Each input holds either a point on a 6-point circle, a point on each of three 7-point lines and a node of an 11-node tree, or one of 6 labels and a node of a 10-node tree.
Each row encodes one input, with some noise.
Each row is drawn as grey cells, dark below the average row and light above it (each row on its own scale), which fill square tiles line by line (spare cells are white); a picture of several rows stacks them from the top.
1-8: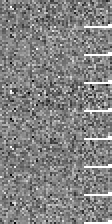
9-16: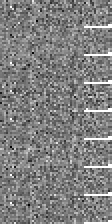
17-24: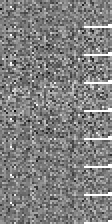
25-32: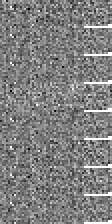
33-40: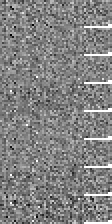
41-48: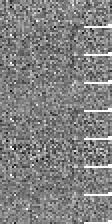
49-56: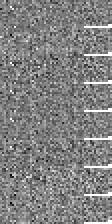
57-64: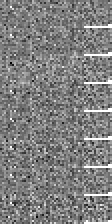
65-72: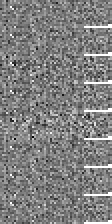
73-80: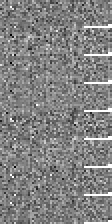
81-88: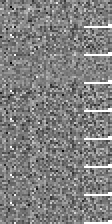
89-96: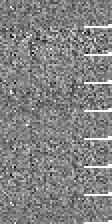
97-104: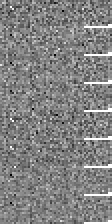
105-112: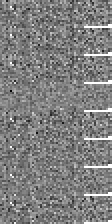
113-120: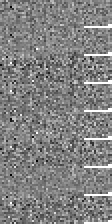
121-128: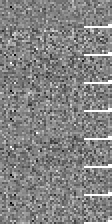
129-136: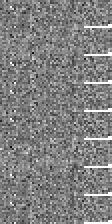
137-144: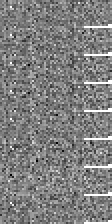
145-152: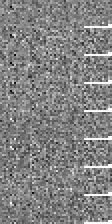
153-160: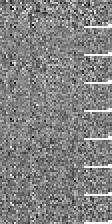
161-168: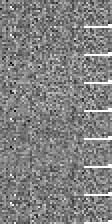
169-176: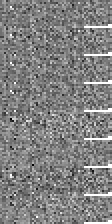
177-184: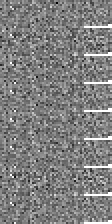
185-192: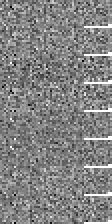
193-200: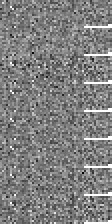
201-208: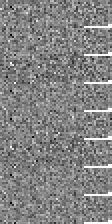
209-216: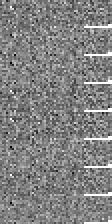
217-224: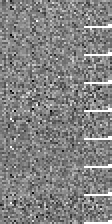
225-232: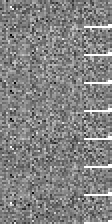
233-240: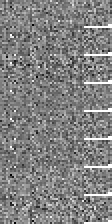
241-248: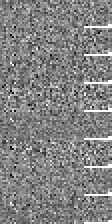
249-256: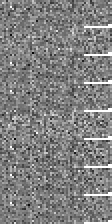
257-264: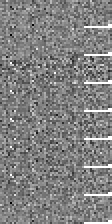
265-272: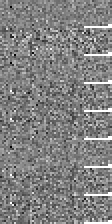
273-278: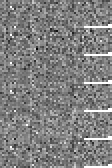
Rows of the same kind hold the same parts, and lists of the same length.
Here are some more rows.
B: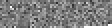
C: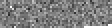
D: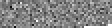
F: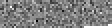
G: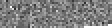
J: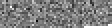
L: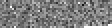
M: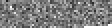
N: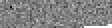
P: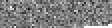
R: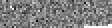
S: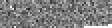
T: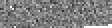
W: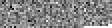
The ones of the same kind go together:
B, C, F, G, J, L, M, P, R, S, T
D, N, W

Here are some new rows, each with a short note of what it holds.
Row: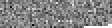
one of 6 labels and a node of a 10-node tree
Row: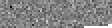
one of 6 labels and a node of a 10-node tree
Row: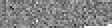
one of 6 labels and a node of a 10-node tree
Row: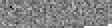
one of 6 labels and a node of a 10-node tree
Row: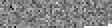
one of 6 labels and a node of a 10-node tree
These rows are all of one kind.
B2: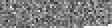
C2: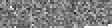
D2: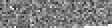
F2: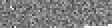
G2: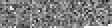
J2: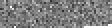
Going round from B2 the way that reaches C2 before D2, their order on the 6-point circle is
B2, G2, J2, F2, C2, D2.
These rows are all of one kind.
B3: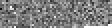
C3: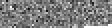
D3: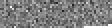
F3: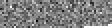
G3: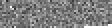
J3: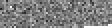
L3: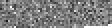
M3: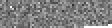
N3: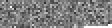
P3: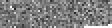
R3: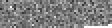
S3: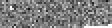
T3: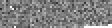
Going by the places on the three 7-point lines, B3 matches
L3 and P3.
